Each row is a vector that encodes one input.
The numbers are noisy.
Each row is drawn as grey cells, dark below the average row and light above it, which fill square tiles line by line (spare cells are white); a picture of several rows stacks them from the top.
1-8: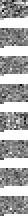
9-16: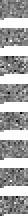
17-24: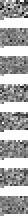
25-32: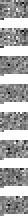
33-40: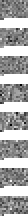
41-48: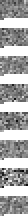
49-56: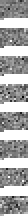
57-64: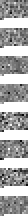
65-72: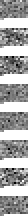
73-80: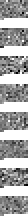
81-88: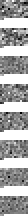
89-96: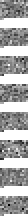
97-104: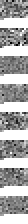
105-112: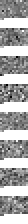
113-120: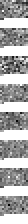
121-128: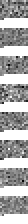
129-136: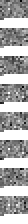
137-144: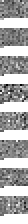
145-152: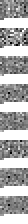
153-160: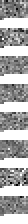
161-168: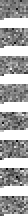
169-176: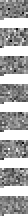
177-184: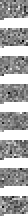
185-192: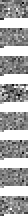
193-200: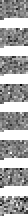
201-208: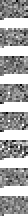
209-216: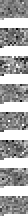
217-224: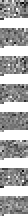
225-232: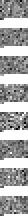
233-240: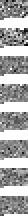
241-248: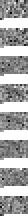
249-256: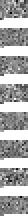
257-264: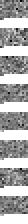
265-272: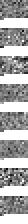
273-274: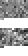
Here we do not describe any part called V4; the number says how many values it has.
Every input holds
a list of up to three items, each a point on a 5-point line and a value of V4.
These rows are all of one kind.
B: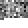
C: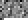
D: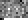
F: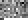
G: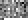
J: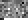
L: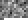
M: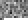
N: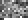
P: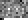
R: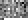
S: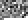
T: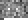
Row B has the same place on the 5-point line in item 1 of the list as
G, R and S.
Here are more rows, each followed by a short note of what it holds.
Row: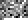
the empty list
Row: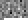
a list of one item
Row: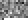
a list of three items
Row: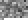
a list of three items
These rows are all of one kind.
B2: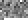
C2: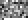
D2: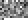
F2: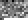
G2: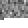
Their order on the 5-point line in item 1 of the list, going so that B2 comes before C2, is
B2, D2, C2, G2, F2.
